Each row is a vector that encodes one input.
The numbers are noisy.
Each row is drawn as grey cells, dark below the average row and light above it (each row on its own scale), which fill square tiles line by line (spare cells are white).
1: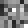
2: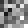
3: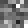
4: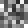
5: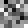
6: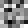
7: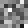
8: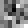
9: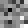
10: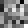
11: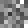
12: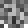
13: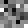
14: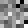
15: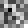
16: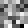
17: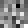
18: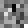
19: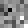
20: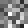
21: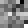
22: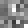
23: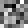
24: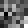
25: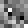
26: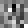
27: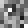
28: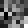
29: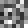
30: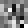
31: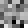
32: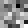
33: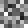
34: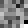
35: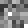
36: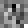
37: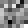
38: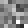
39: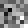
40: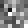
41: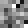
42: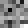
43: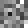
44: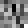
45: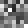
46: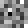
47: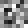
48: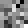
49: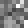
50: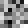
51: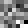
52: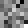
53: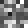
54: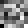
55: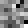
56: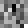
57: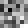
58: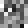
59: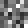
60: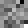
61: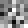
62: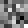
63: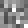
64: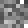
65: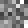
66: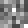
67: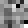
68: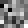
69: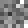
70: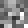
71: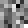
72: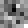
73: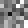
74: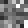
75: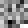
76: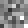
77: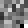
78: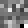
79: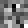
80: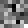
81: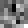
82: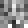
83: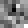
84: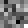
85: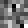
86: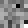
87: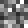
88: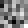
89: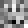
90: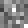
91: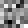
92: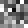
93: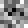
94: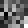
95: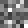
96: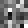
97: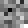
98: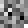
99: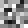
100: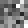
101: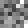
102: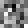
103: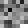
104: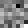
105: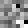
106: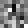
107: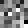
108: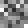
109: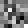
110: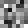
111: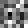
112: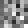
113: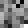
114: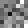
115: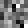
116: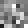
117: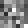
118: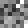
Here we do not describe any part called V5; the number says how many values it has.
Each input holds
a list of up to two items, each a true/false value and a value of V5.
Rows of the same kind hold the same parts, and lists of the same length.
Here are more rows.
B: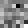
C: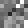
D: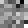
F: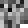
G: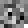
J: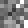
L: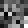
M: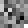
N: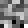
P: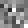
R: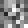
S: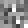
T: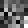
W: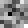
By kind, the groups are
B, D, F, N, P, R, S
C, G, J, M, W
L, T

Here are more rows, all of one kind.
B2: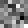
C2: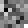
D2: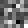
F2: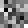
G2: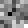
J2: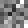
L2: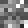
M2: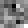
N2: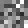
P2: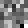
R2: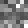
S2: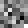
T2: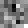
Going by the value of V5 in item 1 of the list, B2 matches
L2, N2 and R2.
